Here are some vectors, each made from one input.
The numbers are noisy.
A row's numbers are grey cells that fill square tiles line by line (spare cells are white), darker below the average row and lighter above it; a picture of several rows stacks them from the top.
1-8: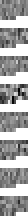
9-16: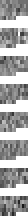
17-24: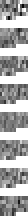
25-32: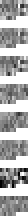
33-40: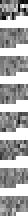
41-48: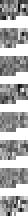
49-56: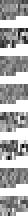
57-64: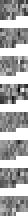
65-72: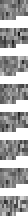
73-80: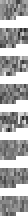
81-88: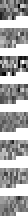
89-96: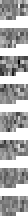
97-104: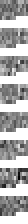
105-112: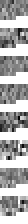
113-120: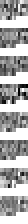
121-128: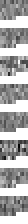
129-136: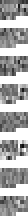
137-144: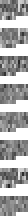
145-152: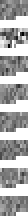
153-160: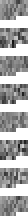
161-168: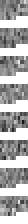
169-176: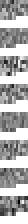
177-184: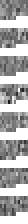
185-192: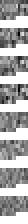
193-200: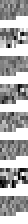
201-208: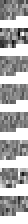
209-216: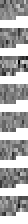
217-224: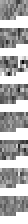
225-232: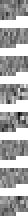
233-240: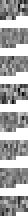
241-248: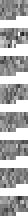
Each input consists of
a point on a 13-point circle.
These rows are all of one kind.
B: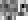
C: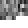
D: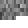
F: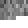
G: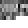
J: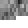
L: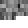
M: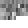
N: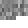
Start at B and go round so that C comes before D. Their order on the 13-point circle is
B, N, L, J, F, G, M, C, D.
